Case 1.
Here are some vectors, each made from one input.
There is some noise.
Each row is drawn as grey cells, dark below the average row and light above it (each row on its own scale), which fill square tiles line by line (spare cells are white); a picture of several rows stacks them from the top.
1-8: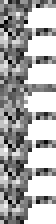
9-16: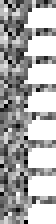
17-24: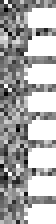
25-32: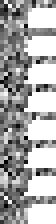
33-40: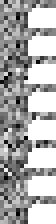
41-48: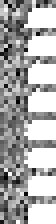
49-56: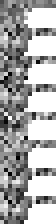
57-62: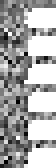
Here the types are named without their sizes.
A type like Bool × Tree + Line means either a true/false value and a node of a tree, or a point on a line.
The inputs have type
Bool × Bool × Bool.
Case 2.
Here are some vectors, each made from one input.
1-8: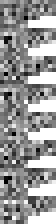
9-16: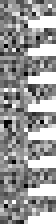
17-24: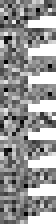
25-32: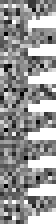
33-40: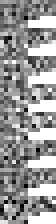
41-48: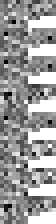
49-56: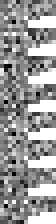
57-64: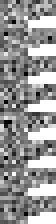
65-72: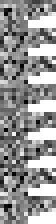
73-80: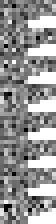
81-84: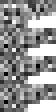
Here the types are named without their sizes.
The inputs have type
Circle.
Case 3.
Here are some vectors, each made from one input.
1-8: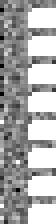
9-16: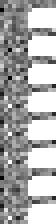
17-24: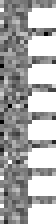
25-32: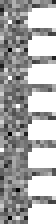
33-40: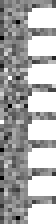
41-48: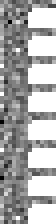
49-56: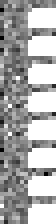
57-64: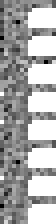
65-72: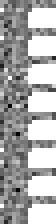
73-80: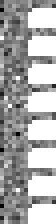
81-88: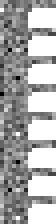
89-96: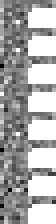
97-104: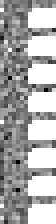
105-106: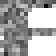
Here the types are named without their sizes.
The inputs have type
Bool × Bool × Bool + Unit.
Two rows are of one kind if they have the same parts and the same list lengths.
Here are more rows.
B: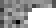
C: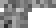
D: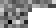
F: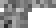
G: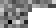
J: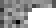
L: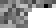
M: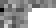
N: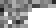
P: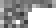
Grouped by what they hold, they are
B, C, D, F, G, J, M, N, P
L

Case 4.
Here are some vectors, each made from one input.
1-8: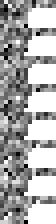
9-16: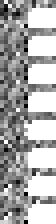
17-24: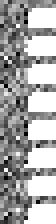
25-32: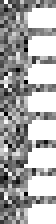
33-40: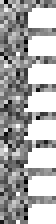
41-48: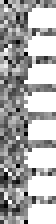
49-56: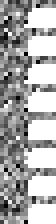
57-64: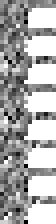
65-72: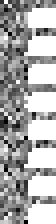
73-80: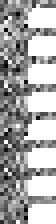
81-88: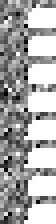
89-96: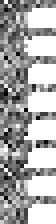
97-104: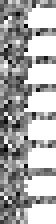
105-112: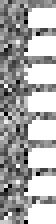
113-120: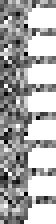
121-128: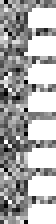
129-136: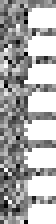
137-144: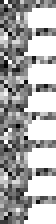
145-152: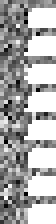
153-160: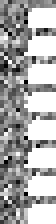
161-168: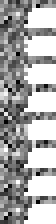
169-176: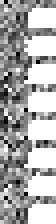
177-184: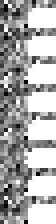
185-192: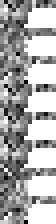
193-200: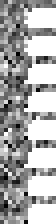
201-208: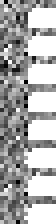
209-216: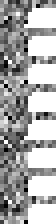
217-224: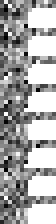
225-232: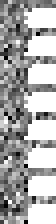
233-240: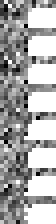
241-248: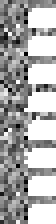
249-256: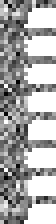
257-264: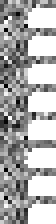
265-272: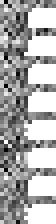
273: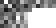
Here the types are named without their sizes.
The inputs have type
Bool × Bool × Bool.
